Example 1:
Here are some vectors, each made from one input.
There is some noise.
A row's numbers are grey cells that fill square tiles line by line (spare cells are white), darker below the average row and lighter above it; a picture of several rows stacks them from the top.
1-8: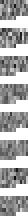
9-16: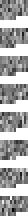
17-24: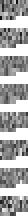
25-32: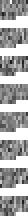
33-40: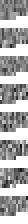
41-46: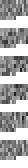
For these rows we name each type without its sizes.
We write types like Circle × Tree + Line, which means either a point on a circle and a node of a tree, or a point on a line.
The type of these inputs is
Tree.
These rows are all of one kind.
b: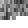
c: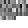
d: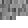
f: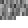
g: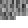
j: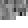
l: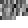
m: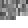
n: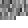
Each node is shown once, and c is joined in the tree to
n.
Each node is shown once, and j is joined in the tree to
b and d.
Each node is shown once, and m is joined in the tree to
d and g.
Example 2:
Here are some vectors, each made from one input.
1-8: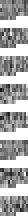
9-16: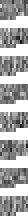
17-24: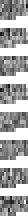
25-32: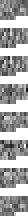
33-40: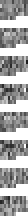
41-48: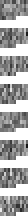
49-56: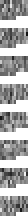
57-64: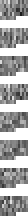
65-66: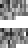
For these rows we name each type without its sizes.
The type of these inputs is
Line.
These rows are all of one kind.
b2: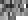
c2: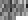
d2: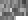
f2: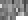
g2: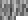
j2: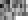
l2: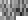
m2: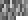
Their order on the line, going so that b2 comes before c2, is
b2, c2, g2, l2, d2, f2, m2, j2.
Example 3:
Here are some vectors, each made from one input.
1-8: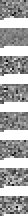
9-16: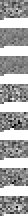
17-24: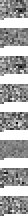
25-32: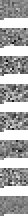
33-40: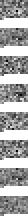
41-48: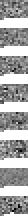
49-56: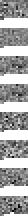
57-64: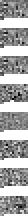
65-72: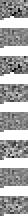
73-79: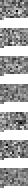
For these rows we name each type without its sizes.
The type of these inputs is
Tree.
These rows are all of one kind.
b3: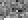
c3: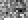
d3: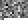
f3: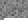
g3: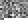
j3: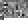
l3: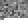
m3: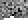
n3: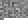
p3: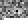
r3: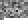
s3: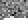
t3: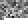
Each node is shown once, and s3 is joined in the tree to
f3 and m3.
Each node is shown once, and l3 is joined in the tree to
d3, f3 and j3.
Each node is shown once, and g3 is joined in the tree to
n3.
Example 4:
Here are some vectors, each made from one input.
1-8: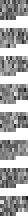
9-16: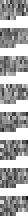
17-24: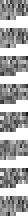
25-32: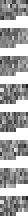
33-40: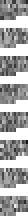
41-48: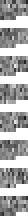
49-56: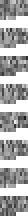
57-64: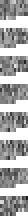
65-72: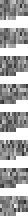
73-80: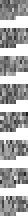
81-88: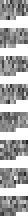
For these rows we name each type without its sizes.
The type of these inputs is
Line.
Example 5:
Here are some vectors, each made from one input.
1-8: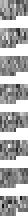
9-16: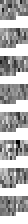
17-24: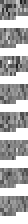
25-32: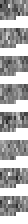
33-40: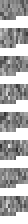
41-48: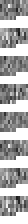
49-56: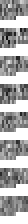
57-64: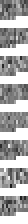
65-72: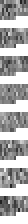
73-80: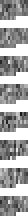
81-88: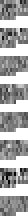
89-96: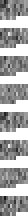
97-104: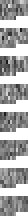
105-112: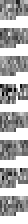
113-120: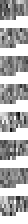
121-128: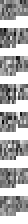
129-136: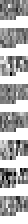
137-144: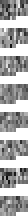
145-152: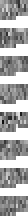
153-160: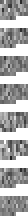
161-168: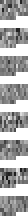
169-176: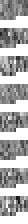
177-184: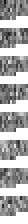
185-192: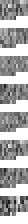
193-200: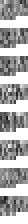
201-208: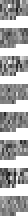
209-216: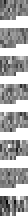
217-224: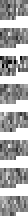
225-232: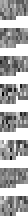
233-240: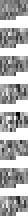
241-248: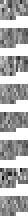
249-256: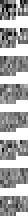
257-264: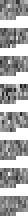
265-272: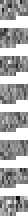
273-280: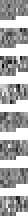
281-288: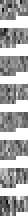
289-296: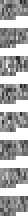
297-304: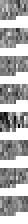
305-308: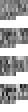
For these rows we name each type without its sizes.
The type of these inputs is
Line.
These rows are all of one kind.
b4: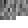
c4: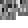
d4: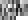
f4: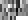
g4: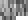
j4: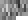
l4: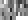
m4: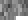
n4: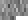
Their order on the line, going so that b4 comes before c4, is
d4, f4, b4, j4, n4, g4, m4, l4, c4.
